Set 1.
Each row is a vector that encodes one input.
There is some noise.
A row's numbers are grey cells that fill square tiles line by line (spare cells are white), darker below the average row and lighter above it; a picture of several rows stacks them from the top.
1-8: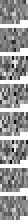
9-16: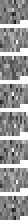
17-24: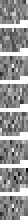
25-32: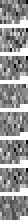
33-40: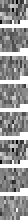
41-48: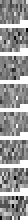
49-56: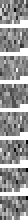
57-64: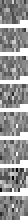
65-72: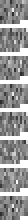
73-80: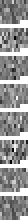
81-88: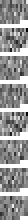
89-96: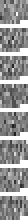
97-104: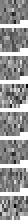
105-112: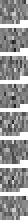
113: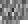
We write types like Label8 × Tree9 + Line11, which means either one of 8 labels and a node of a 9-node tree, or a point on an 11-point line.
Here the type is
Bool × Bool × Bool + Line6.
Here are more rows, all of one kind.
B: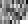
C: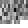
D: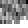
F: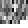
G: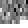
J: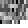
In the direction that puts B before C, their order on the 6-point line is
J, F, B, D, G, C.
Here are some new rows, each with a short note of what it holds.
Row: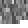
three true/false values
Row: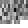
a point on a 6-point line
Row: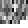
a point on a 6-point line
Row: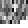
a point on a 6-point line
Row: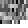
a point on a 6-point line
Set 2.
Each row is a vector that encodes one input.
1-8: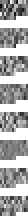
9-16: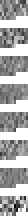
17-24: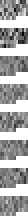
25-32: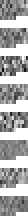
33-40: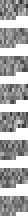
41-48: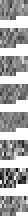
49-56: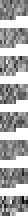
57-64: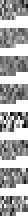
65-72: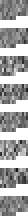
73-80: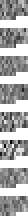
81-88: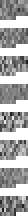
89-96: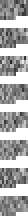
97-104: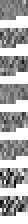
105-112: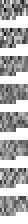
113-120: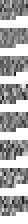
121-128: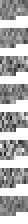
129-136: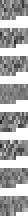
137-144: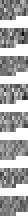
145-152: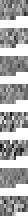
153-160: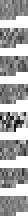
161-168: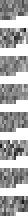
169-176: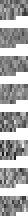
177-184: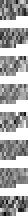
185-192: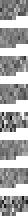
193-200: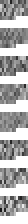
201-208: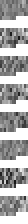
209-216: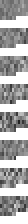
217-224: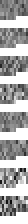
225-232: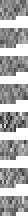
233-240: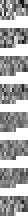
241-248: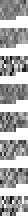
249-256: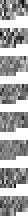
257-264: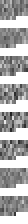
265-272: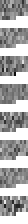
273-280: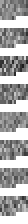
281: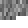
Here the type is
Bool × Tree9.
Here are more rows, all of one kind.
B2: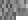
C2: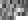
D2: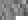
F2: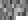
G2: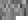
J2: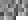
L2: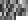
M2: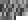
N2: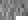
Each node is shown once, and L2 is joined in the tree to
F2, G2 and M2.
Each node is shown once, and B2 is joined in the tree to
D2 and N2.
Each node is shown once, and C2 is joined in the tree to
F2.
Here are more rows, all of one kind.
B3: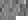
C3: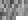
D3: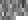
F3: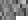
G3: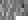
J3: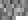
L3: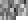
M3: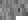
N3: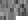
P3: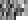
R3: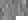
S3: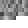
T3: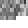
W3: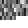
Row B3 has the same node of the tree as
C3, J3, P3 and R3.
